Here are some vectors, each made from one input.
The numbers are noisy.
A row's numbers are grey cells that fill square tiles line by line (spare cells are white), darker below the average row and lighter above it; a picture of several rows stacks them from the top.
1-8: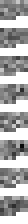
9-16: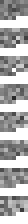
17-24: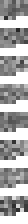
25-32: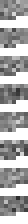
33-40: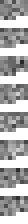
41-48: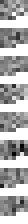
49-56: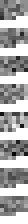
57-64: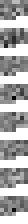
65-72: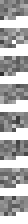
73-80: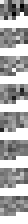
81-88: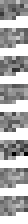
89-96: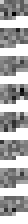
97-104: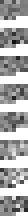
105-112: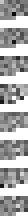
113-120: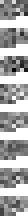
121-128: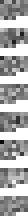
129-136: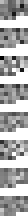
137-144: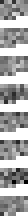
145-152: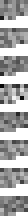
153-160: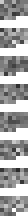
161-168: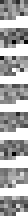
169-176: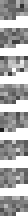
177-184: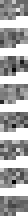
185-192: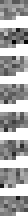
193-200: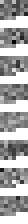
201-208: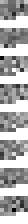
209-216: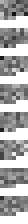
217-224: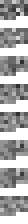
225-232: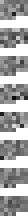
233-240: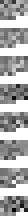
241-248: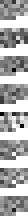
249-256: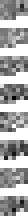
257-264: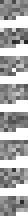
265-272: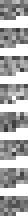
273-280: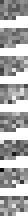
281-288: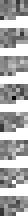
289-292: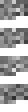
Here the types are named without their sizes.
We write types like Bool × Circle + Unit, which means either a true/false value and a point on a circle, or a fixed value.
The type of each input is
Bool × Line.
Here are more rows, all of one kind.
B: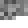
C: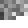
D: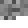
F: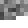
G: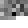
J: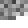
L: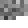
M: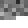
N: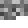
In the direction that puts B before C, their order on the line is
G, J, B, L, D, M, F, C, N.
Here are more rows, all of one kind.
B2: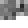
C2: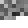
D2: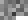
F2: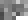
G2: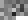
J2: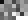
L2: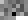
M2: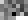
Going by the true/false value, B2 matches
F2 and J2.
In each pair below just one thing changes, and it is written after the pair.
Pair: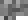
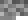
the true/false value
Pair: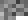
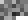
the place on the line
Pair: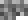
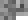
the place on the line
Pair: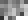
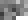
the true/false value
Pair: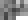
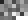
the place on the line
